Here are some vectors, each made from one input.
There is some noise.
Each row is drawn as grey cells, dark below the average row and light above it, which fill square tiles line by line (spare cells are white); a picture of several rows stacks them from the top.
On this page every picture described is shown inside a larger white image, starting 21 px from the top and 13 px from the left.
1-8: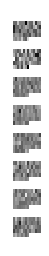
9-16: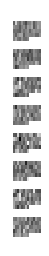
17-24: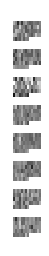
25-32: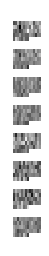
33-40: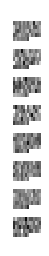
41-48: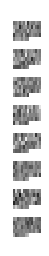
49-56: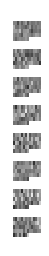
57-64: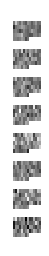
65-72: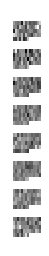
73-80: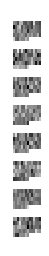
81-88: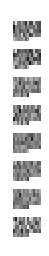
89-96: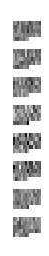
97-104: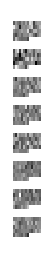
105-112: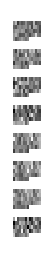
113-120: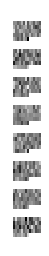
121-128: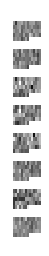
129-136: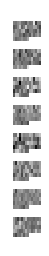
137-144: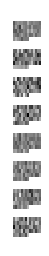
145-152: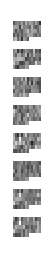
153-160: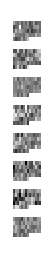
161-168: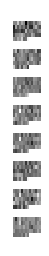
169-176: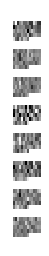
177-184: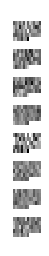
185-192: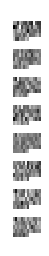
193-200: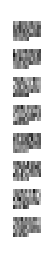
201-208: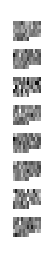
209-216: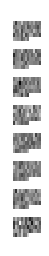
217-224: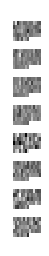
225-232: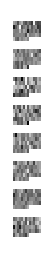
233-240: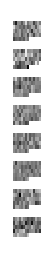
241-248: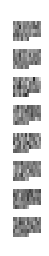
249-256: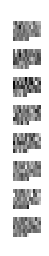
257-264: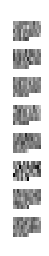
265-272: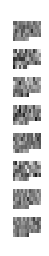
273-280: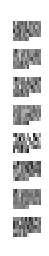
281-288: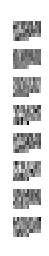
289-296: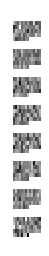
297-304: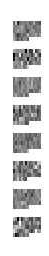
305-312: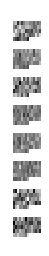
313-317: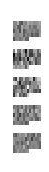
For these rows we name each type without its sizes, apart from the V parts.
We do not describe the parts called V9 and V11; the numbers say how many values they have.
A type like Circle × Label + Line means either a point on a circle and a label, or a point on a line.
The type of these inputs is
(Bool × Bool × Bool × Bool + Unit) × Line + (Tree + V11) × V9.
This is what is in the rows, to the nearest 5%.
About 55% of them hold a point on a line, together with either a fixed value, or four true/false values. The rest hold a value of V9, together with either a node of a tree, or a value of V11.
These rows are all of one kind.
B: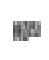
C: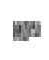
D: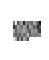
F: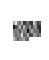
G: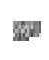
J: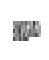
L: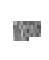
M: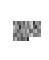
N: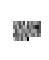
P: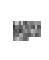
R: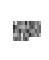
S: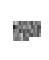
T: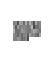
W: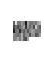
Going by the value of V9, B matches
C, J and R.
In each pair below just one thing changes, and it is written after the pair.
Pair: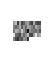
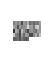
the value of V9
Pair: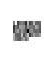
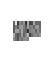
the value of V11
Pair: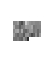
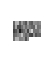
the value of V9
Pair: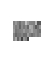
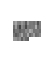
the value of V9
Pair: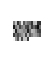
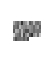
the value of V9
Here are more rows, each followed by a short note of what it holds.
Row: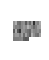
a node of a tree and a value of V9
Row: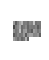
a point on a line and four true/false values
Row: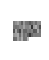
a point on a line
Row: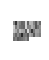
a point on a line
